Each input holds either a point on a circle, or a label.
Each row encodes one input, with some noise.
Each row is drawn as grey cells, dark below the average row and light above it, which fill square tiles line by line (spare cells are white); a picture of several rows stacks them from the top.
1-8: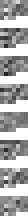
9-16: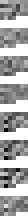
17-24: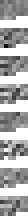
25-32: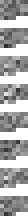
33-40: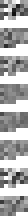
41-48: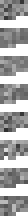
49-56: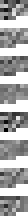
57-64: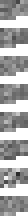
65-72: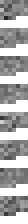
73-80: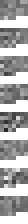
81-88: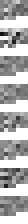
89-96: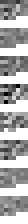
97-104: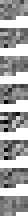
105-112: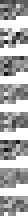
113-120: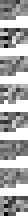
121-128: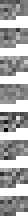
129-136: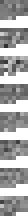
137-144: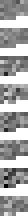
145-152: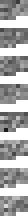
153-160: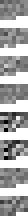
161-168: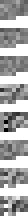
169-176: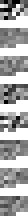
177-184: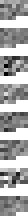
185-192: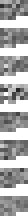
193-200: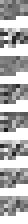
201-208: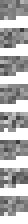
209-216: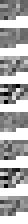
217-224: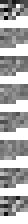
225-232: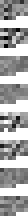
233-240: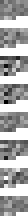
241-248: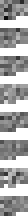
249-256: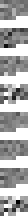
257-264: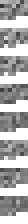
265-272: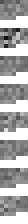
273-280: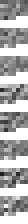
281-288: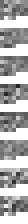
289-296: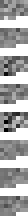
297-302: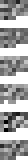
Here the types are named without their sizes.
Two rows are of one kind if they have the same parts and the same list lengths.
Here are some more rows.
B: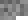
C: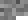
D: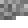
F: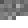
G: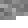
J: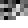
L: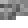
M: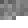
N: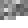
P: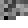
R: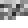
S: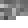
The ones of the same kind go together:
B, C, F, G, J, M, N, S
D, L, P, R

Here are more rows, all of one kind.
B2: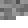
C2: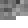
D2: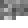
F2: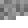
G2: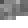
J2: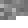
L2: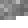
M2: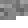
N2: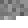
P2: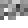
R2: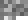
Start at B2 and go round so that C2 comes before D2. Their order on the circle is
B2, M2, C2, N2, R2, D2, G2, L2, J2, P2, F2.
